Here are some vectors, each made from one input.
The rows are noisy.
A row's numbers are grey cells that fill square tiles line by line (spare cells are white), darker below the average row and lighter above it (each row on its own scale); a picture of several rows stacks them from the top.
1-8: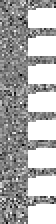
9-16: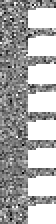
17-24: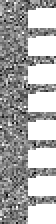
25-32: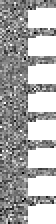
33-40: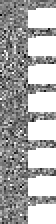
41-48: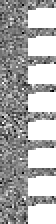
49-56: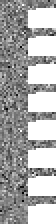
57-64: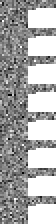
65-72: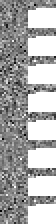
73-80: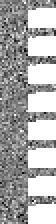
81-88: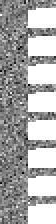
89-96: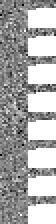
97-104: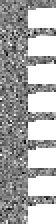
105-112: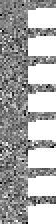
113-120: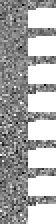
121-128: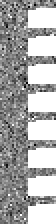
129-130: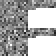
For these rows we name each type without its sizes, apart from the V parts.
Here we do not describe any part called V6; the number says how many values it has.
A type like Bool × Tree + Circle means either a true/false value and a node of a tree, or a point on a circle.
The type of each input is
(Label + Tree) × List(V6).
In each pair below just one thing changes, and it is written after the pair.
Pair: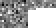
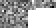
the node of the tree
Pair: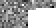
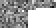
the value of V6 in item 2 of the list
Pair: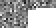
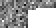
the node of the tree
